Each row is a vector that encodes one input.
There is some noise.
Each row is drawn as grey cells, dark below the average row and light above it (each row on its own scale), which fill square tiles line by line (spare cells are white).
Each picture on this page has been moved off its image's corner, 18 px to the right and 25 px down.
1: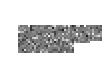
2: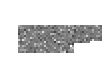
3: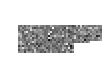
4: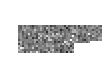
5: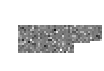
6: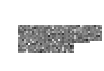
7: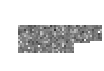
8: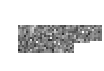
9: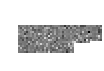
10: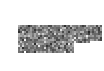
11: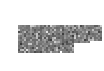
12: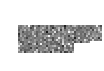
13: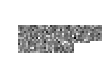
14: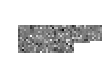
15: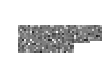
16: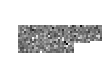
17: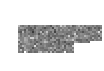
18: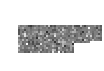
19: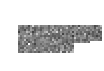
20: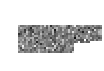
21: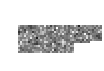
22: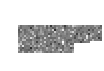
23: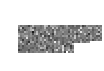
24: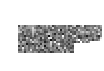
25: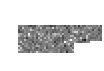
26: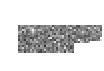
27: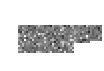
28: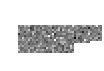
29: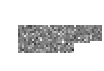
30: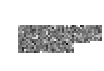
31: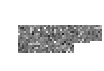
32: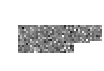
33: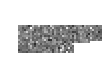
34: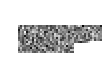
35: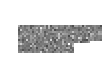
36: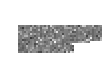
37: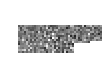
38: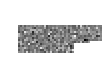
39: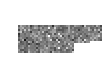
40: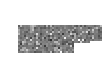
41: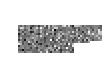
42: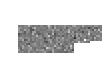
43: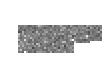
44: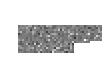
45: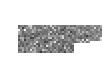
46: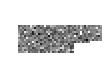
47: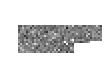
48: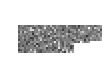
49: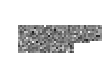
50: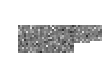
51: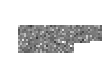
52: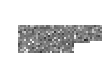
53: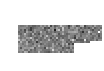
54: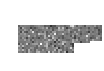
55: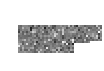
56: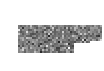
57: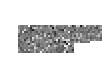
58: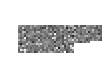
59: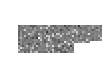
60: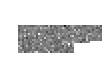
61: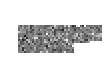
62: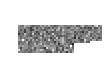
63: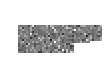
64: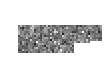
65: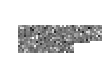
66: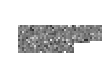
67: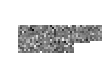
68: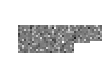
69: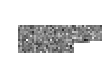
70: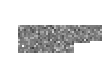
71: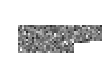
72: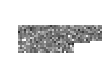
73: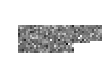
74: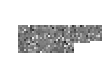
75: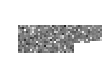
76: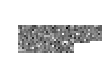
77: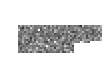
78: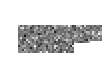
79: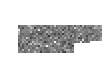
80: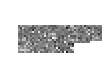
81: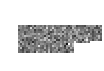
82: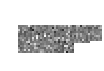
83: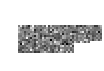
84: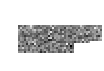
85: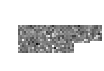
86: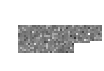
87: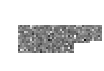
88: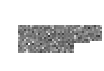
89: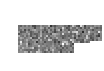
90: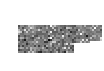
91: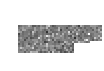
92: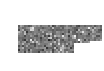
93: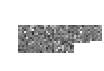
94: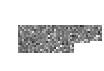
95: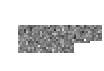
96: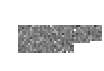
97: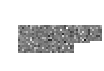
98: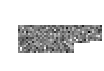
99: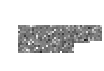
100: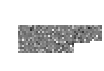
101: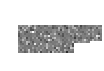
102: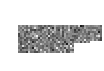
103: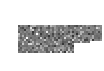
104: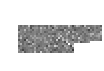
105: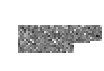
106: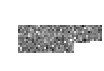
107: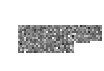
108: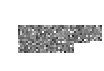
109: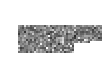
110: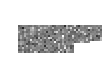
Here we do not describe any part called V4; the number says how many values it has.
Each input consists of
one of 7 labels, together with either a point on a 7-point line, or a value of V4.
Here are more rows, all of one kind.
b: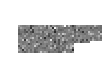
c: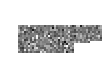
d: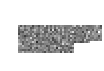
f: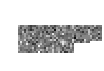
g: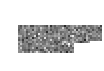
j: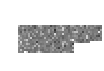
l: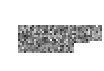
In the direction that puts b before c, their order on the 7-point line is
g, j, f, d, l, b, c.
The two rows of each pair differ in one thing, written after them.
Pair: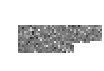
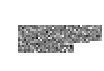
the value of V4
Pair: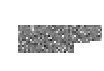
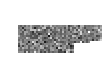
the value of V4
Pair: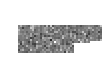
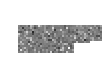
the value of V4
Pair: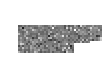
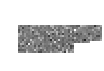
the value of V4
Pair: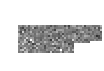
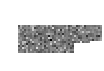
the label
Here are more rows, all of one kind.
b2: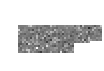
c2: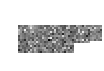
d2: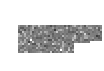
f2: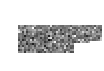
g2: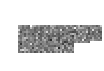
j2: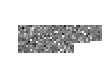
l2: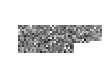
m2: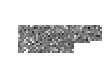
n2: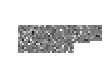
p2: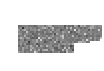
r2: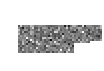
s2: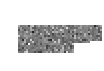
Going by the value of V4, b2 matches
m2 and s2.
